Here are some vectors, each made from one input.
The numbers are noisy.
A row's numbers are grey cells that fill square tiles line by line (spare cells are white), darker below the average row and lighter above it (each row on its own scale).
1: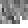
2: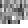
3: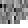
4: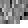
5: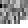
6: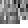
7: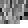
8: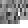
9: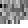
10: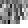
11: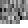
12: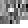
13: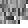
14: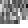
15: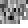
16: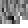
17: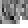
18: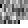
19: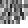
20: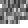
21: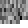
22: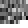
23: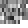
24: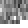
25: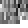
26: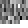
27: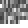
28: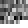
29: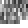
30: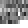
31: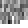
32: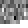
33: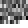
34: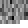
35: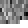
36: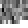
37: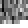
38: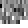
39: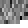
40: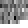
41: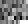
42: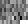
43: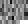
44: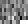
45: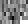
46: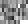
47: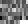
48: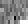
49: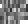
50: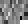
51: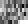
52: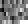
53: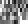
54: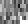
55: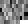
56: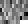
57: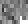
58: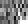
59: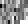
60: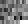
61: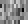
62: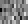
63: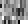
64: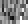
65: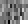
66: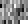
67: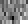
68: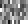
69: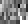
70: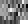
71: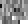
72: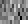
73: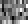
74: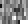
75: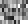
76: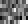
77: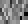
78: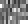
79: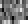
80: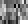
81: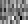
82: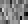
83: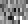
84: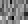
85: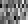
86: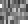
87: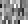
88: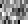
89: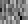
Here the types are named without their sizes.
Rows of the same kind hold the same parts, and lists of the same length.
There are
3 kinds of row.
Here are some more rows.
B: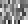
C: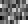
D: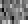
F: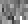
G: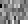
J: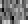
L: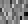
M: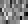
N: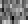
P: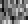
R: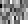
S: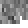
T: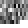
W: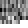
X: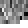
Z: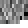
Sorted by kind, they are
B, F, G, R, S, T
C, D, J, N, P, W
L, M, X, Z

